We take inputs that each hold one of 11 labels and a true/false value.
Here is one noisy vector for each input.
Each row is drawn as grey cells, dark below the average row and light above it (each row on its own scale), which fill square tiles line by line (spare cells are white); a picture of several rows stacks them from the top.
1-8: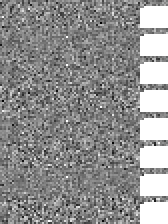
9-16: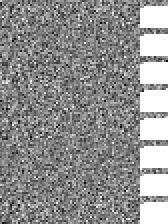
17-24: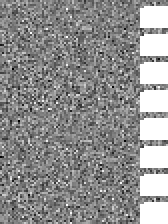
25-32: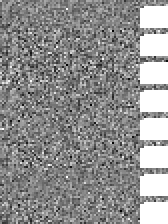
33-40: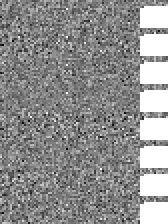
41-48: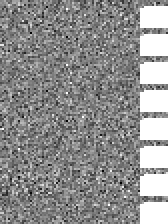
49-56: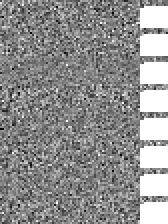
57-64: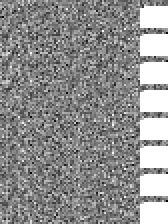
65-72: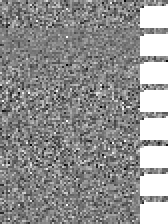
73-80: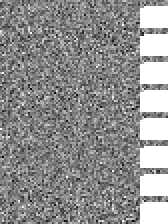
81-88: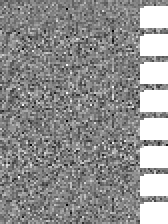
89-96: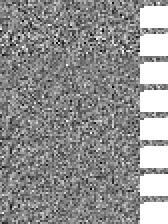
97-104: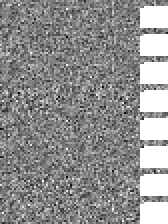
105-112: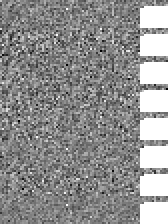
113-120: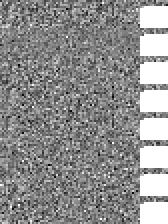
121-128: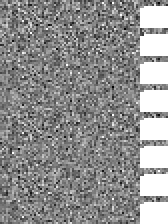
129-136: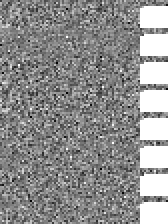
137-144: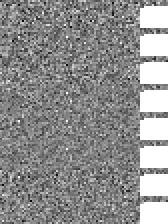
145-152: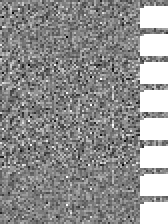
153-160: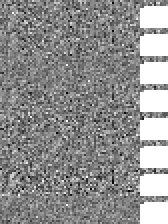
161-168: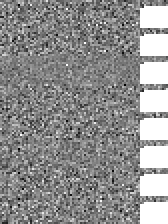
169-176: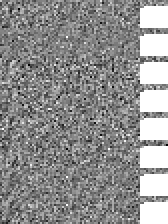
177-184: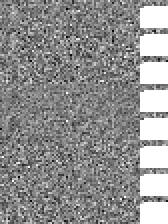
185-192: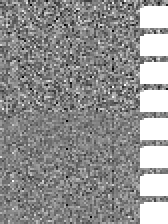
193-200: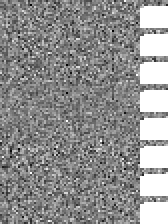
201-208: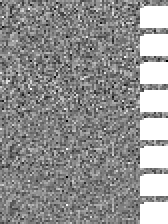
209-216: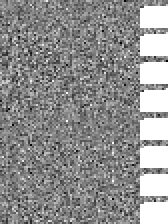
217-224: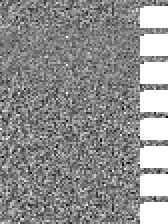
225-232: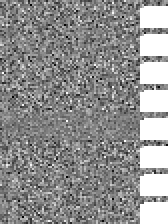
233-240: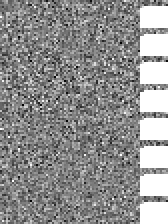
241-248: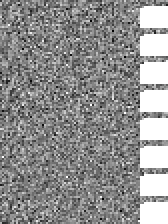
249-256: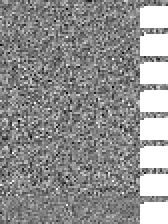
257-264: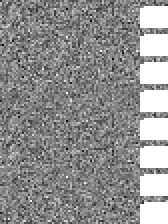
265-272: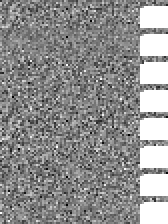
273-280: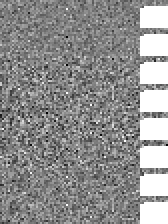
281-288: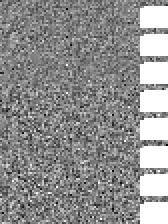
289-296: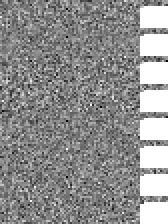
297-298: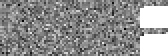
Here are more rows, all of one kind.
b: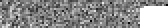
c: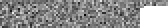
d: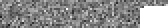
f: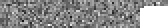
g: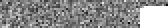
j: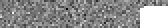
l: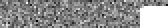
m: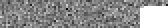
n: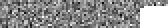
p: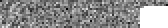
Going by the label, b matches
f, g and p.
